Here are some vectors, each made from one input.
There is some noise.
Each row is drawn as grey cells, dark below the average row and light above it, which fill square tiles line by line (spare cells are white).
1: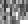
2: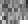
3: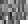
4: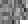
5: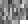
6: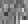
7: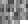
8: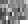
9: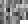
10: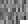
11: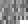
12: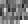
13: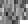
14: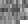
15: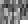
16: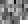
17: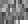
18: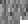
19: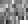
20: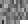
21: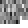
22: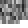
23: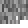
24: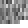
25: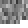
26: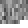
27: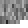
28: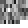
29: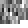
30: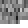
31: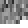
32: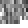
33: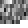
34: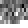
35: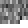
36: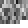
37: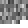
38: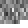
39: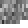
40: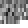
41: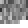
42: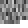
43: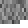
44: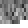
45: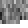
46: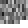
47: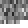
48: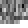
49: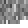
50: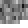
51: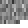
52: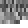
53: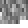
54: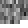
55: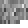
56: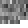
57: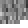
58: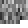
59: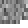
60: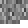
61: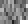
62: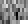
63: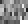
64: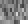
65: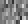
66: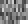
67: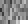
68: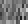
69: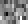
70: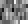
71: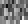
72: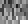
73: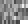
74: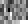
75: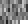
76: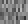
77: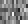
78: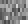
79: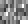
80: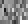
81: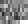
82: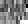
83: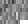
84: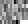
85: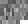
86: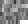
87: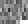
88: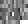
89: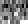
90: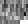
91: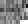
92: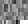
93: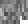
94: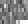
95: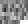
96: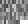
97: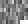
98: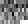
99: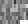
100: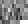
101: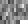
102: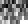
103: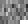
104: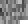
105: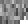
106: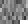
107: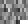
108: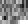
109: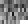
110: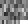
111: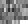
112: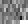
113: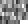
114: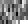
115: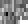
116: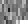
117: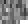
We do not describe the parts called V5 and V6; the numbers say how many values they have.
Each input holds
one of 4 labels and a value of V5, together with either a fixed value, or three true/false values and a value of V6.
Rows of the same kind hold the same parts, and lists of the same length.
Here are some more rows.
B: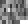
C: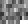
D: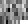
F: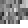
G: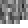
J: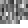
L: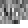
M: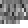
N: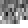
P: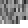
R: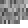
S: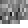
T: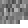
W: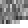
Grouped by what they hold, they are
B, D, J, L, N, R, S, W
C, F, G, M, P, T

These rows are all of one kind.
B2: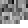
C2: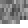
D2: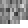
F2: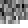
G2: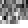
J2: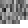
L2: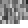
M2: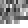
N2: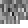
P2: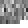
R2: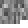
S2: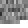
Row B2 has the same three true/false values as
G2, M2 and S2.
